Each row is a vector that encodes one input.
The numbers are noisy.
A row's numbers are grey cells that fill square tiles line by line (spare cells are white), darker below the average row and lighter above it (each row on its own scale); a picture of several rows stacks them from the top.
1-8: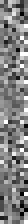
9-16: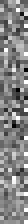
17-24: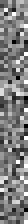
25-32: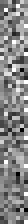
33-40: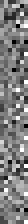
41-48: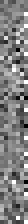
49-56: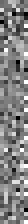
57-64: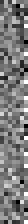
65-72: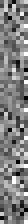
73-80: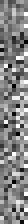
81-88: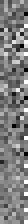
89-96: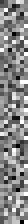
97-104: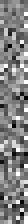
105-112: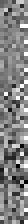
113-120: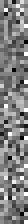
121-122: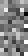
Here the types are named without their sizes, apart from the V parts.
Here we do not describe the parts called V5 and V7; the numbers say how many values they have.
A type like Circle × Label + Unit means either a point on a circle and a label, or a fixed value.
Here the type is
Bool × (Circle + V5) × V7 + Unit.
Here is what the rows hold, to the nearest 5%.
About 5% of them hold a fixed value. The rest hold a true/false value and a value of V7, together with either a point on a circle, or a value of V5.
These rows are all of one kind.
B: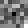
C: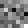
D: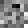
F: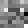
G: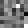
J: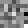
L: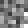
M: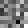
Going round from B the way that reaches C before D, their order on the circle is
B, M, G, C, D, F, J, L.
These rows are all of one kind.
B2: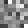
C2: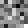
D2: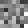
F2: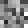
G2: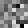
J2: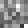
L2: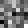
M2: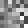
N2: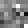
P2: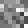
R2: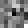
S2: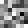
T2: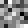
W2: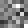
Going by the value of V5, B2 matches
J2, N2 and W2.
